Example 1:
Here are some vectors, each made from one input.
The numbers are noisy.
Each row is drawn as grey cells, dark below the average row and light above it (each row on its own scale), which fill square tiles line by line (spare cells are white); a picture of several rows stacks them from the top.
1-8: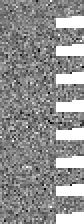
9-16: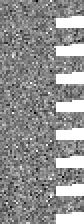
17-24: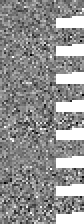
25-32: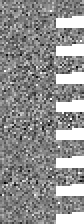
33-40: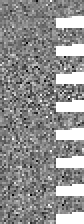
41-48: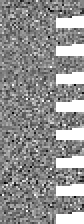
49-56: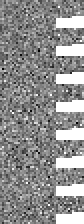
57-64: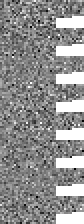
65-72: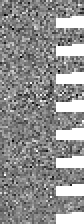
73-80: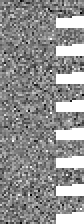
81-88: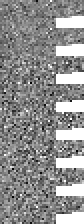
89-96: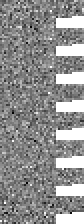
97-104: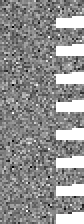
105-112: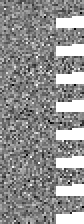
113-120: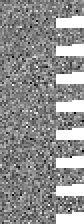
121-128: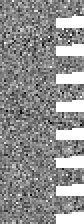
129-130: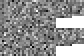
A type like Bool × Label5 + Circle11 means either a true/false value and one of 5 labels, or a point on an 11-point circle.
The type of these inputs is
Label7 × (Line6 + Line13).
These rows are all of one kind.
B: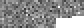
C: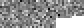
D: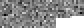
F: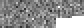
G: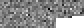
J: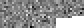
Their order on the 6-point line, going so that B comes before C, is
B, J, G, F, C, D.
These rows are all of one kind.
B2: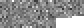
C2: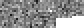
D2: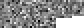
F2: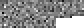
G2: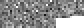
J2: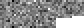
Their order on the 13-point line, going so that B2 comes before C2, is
G2, F2, D2, J2, B2, C2.
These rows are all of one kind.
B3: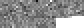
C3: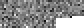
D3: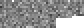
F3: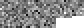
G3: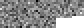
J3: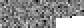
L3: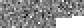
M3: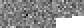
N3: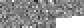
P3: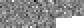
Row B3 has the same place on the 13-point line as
G3, J3, L3 and N3.
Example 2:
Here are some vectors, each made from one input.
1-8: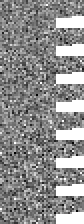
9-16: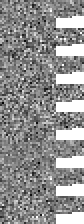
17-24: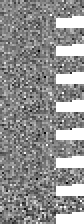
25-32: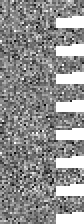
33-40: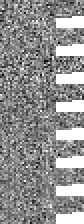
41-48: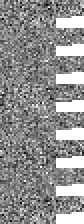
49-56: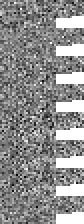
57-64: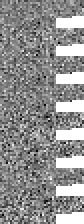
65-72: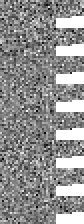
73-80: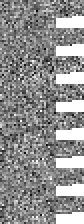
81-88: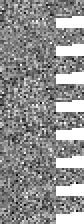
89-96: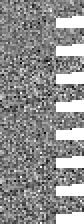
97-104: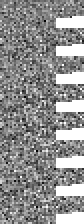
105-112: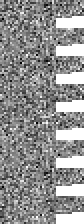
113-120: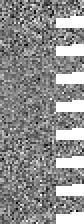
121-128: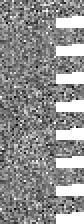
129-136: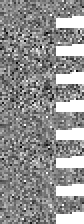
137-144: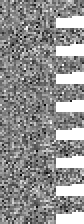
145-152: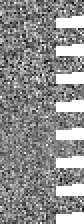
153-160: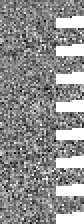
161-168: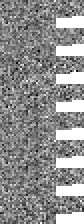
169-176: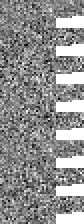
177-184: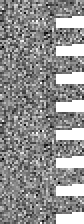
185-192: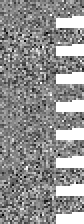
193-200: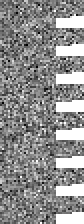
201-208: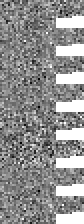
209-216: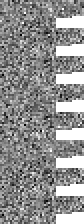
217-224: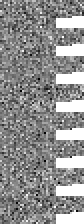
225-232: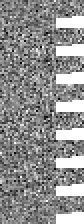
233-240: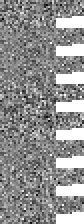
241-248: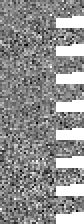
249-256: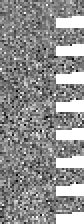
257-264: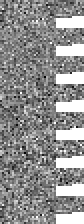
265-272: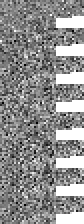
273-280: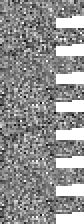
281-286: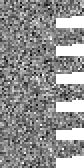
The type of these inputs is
Bool × Label7 + Line13.
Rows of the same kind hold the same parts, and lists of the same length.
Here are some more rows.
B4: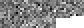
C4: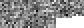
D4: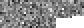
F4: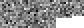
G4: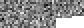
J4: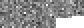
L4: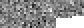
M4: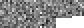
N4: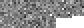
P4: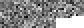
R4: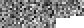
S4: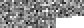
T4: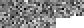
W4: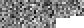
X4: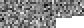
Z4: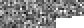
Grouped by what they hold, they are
B4, G4, M4, P4, R4, T4, W4, X4, Z4
C4, D4, F4, J4, L4, N4, S4

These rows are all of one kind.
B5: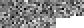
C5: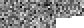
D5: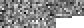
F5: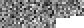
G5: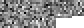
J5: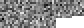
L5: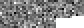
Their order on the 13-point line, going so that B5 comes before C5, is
L5, B5, F5, C5, J5, G5, D5.
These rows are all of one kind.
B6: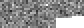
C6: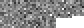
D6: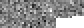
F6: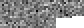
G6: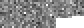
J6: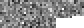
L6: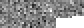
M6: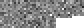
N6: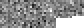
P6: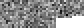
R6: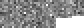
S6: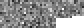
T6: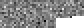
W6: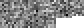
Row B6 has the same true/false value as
F6, P6 and W6.
